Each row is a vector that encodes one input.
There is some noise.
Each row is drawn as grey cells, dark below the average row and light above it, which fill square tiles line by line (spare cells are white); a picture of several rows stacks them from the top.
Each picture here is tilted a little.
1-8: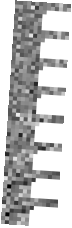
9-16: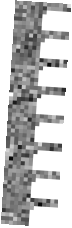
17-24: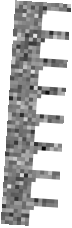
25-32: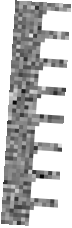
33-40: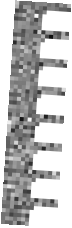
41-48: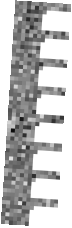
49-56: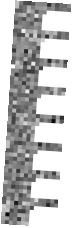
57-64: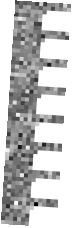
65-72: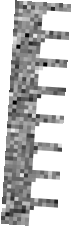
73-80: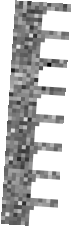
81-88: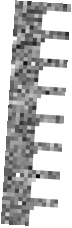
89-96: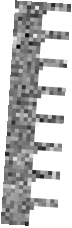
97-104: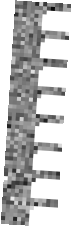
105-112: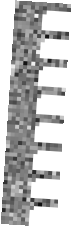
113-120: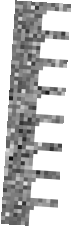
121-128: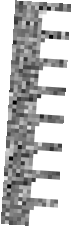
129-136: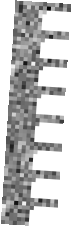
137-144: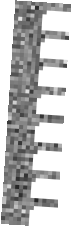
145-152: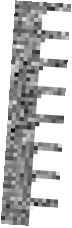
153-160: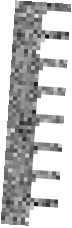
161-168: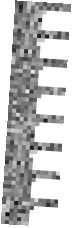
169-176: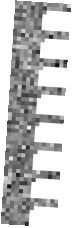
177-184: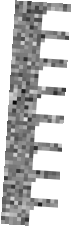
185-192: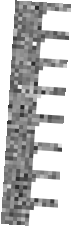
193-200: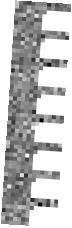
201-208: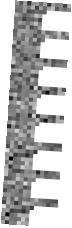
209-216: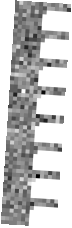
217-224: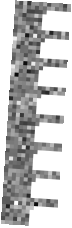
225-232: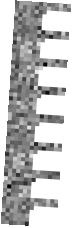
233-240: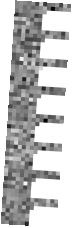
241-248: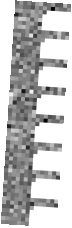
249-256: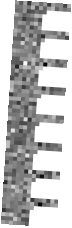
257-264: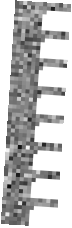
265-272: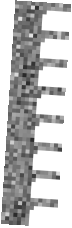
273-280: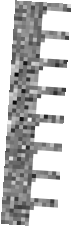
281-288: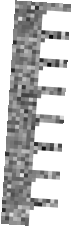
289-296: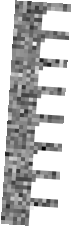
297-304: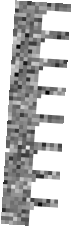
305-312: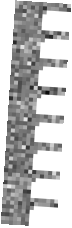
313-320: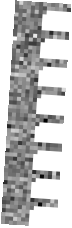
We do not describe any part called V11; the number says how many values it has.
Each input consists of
either a point on a 6-point circle, or a point on a 16-point circle, or a true/false value and a value of V11.
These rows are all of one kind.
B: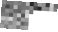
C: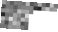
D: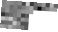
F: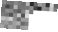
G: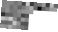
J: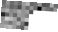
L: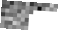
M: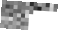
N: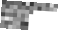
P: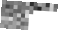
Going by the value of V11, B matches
F, M and P.
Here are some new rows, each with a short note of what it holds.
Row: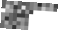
a point on a 6-point circle
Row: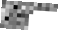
a point on a 6-point circle
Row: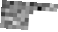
a true/false value and a value of V11
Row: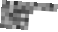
a point on a 16-point circle
